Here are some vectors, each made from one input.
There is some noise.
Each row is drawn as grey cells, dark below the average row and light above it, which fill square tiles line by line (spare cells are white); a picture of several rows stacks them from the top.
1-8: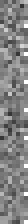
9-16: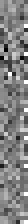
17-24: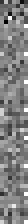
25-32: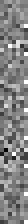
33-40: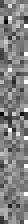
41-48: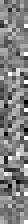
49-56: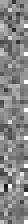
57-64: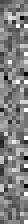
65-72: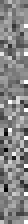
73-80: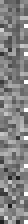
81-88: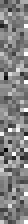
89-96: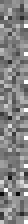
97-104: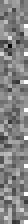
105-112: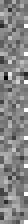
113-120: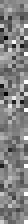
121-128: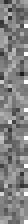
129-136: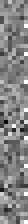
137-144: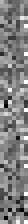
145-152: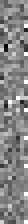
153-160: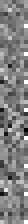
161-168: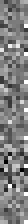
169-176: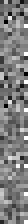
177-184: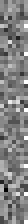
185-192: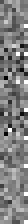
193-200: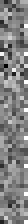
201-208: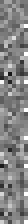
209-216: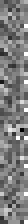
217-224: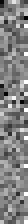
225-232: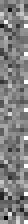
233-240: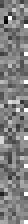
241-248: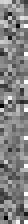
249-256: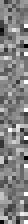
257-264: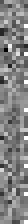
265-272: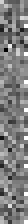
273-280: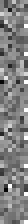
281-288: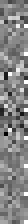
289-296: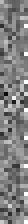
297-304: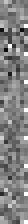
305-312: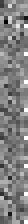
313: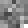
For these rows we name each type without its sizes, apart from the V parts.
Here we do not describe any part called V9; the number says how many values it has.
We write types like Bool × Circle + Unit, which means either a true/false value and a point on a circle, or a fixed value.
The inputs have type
List(Bool × V9) + Tree.
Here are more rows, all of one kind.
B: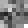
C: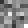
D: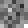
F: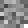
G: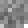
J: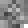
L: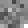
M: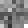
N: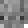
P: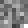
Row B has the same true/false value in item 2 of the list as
F, G, M and N.
